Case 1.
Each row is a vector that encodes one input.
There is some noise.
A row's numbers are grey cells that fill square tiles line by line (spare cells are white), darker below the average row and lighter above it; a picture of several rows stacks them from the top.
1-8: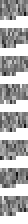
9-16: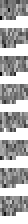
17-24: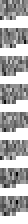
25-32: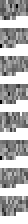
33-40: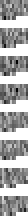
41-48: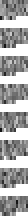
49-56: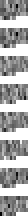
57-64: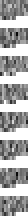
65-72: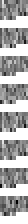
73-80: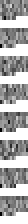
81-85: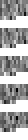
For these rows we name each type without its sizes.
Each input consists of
either a point on a circle, or a point on a line.
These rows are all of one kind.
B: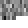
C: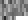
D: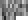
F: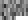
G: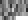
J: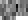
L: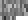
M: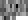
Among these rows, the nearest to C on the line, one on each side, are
F and L.
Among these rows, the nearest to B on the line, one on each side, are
D and L.
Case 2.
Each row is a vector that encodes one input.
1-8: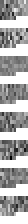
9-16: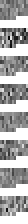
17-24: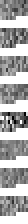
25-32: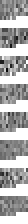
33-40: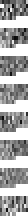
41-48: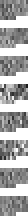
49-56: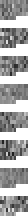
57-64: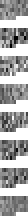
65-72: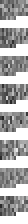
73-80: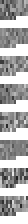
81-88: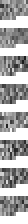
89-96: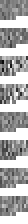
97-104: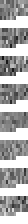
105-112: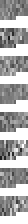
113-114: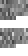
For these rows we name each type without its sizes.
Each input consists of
a list of points on a line.
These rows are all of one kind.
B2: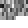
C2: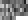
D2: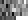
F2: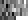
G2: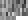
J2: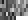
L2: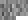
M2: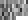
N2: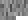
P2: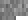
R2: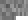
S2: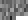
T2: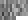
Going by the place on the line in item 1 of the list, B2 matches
D2, F2 and G2.
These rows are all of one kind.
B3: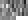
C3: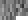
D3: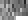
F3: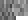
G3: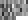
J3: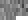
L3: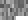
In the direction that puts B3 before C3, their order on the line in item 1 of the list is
F3, G3, B3, D3, L3, C3, J3.
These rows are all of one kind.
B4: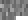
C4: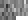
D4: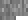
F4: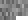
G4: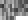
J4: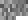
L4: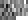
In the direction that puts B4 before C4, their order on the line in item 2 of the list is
B4, G4, F4, L4, C4, J4, D4.
